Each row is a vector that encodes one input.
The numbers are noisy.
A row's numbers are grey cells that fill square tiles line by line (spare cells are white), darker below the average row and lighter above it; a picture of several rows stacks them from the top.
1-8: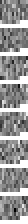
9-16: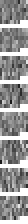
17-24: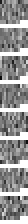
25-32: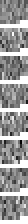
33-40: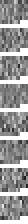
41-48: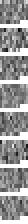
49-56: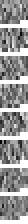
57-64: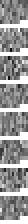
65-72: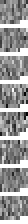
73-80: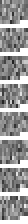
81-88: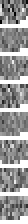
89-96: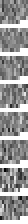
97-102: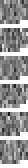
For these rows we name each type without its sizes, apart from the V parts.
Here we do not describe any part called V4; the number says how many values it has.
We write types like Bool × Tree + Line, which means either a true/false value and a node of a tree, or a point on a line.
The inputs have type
List(Line) × V4.
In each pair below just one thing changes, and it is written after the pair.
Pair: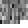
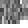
the place on the line in item 1 of the list
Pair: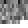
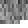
the place on the line in item 1 of the list
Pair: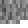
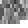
the value of V4
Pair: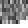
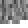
the place on the line in item 1 of the list
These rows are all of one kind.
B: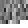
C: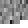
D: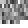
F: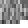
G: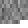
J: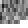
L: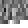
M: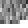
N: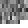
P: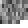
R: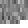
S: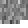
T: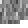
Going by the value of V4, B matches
G, L and R.
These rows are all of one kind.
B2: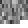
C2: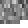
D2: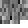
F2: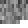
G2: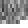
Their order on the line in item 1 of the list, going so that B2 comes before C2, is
G2, D2, B2, F2, C2.
